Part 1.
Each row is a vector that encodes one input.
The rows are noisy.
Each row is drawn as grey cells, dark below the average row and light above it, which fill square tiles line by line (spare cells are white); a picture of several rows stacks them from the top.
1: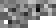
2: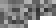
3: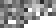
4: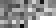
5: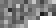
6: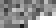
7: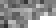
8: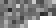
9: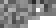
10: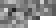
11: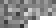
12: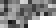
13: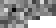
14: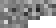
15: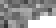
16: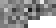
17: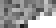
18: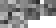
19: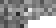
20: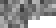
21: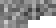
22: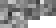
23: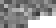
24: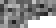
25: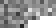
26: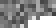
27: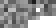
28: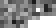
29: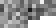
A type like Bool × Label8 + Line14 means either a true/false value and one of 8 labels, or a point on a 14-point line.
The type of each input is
Line7.
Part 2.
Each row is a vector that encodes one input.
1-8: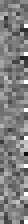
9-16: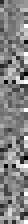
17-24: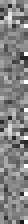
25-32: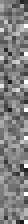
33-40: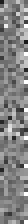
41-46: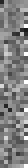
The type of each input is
Tree9 + Unit.
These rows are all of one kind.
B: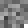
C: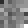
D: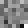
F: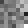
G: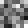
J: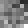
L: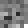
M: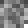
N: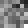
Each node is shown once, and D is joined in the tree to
B and G.
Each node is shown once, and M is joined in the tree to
C, L and N.
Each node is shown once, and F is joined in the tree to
C.
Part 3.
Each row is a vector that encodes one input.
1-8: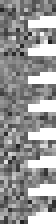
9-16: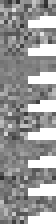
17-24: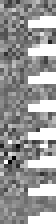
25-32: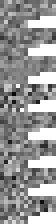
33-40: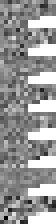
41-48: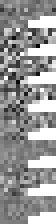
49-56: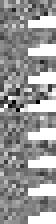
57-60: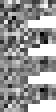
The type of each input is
Tree12.
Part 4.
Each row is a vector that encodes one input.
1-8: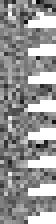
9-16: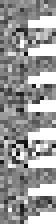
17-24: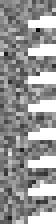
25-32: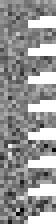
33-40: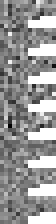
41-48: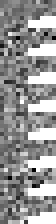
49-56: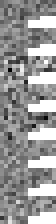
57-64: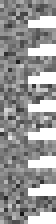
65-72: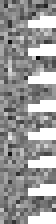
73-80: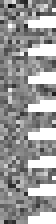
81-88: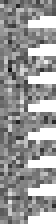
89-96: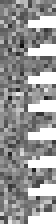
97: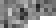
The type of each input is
Line16.
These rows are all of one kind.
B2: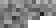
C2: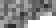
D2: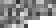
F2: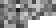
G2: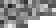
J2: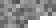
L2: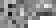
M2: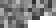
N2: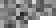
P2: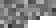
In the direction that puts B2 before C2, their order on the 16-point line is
D2, P2, L2, N2, B2, C2, M2, G2, J2, F2.
